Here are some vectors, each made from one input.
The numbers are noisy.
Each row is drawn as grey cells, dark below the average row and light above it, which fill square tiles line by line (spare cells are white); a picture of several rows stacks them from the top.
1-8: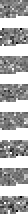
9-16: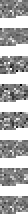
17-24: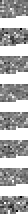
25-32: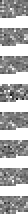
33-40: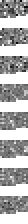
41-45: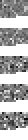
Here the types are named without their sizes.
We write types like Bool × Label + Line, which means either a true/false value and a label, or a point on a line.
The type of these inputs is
Bool × Bool × Bool + Label.
